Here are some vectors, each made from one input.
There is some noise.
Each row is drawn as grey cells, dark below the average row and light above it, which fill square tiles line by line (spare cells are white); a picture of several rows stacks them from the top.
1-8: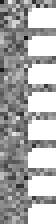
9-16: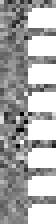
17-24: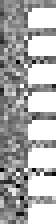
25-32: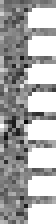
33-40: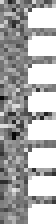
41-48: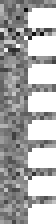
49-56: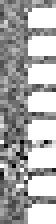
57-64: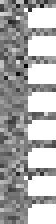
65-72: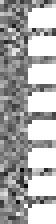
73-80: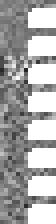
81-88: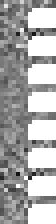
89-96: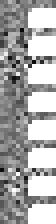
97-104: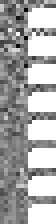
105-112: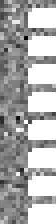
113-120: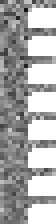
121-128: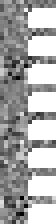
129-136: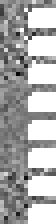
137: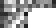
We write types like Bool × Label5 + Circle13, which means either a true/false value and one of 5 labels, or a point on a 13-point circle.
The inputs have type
Label8 × (Label11 + Line5).
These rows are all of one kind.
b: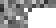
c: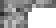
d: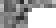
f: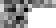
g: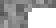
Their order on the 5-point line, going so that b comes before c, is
f, d, b, g, c.
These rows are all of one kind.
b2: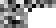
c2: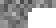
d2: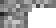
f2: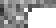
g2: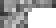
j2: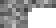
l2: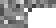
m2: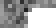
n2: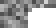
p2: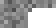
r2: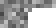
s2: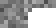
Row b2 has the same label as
l2 and n2.
